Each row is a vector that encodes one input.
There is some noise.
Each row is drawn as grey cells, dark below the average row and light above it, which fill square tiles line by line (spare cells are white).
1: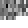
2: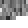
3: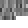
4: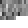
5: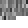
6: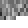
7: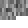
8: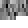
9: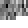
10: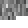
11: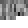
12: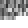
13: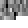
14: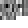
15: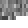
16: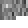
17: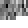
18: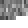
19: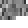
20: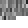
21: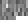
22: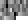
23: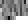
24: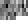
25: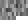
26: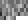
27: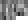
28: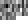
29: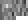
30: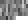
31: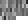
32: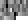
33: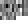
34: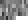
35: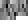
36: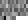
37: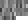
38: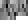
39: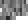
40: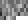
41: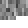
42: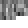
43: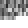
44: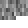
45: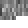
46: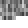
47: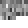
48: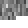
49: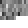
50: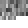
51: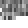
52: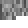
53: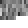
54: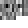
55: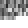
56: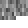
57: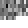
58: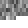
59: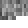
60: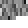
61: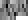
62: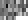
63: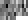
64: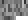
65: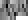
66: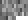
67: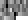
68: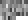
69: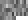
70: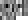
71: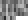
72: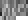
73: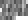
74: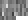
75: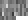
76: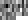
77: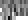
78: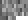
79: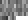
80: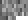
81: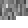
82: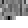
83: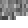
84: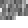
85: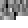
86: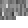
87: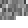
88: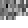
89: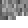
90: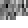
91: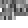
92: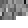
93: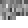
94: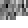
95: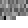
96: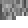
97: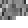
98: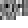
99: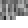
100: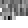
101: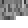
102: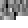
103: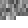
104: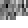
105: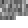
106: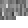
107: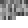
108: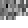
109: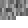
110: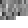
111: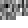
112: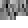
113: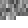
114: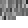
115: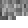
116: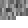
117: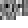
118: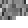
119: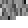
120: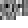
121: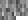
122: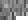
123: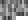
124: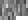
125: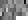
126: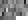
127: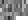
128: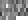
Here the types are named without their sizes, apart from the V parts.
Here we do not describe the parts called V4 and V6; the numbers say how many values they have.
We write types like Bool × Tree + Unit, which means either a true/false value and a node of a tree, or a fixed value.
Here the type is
(Line + V4) × V6 + Tree.
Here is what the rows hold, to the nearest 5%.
About 30% of them hold a node of a tree. The rest hold a value of V6, together with either a point on a line, or a value of V4.
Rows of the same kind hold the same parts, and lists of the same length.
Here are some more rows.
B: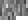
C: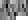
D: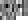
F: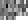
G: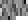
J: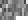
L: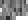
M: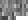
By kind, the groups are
B, M
C, D, F
G, J, L

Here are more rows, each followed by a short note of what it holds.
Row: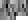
a node of a tree
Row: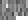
a value of V4 and a value of V6
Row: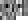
a node of a tree
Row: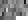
a point on a line and a value of V6
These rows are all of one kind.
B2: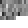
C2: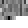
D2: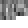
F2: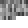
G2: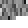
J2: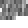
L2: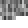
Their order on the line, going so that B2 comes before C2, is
B2, F2, D2, L2, J2, C2, G2.
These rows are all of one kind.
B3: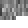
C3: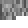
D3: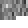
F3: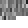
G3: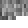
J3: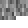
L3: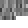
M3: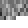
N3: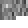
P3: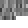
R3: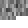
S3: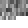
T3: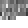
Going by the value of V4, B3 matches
C3, G3 and M3.
